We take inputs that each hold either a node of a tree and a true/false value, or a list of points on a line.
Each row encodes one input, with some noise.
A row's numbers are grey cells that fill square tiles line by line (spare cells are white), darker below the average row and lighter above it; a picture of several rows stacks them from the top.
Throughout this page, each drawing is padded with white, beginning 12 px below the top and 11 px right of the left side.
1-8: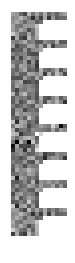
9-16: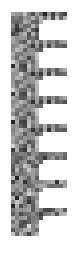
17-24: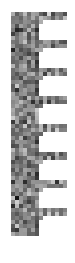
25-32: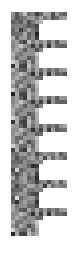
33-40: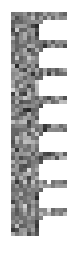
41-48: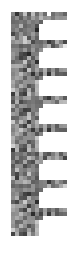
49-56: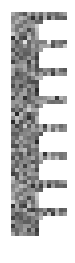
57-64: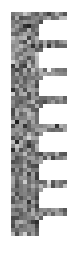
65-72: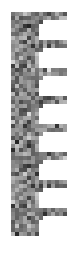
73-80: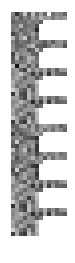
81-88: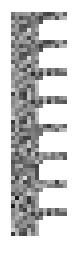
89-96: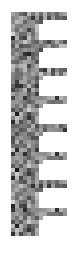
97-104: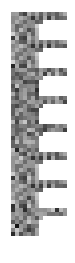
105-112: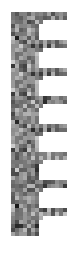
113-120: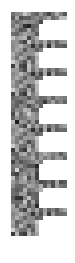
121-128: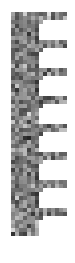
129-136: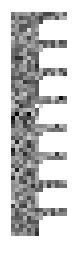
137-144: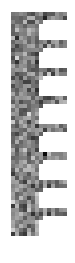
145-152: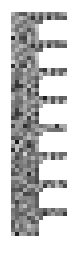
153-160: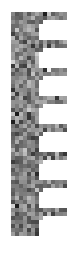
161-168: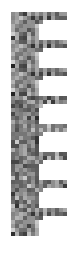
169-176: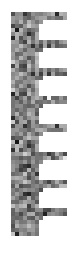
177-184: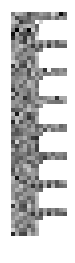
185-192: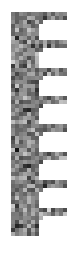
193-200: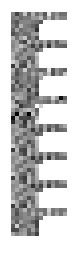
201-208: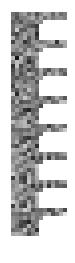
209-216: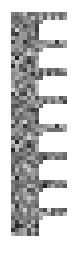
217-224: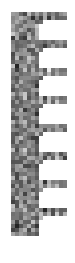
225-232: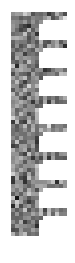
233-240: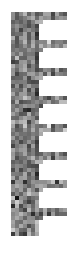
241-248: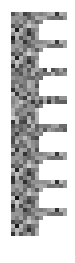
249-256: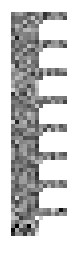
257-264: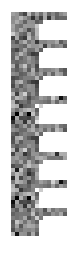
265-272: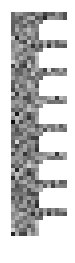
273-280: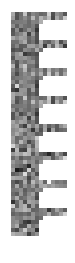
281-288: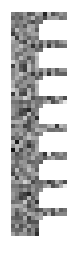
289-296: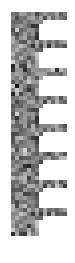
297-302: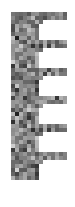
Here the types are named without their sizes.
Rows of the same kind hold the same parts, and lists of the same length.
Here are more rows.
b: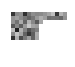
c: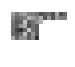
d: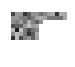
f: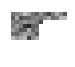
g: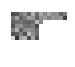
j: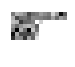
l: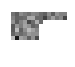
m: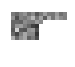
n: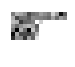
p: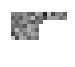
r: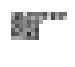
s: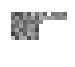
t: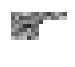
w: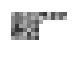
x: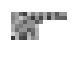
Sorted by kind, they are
b, d, x
c, g, l, m
f, t
j, n
p, r, s, w

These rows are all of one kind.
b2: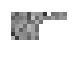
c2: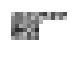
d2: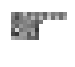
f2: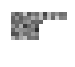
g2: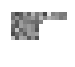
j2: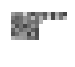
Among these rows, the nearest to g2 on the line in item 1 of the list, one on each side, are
b2 and f2.
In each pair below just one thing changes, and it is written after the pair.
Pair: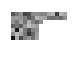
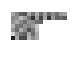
the true/false value
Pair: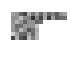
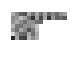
the node of the tree
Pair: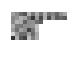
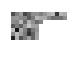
the true/false value
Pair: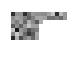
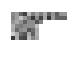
the true/false value
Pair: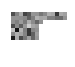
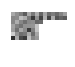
the true/false value
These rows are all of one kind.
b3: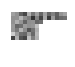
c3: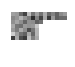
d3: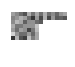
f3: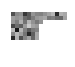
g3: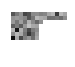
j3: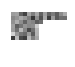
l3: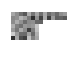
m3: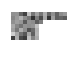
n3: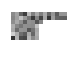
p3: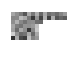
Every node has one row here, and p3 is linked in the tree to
l3.
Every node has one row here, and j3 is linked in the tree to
b3.
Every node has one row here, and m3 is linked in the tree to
c3 and n3.
